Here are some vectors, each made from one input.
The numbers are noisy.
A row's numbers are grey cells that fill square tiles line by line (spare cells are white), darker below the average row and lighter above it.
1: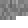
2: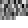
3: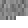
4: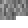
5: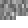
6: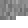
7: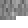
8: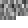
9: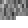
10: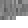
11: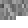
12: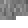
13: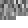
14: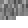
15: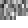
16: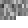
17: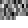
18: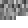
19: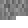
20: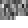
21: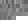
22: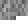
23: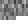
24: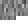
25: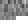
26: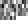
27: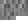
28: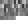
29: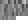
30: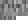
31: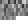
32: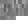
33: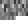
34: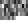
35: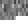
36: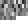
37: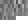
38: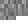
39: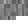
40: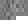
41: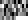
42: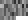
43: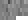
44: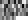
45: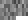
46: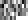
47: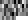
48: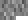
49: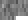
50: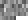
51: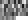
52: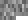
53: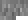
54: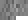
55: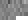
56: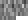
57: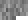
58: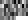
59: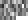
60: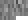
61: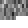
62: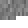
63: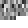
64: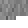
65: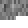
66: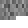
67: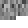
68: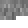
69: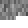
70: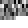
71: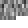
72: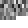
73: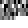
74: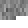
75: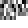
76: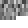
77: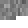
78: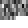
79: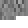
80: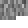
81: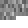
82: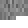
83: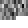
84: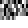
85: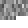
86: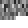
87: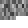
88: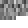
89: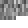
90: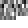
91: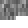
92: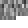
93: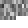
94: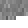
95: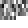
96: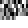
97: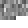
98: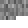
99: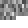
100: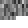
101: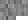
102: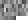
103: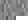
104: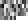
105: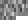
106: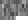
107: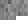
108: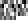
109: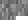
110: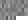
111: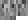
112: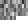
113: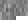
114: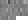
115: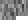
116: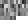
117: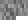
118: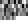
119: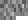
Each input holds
a point on each of two 9-point circles.
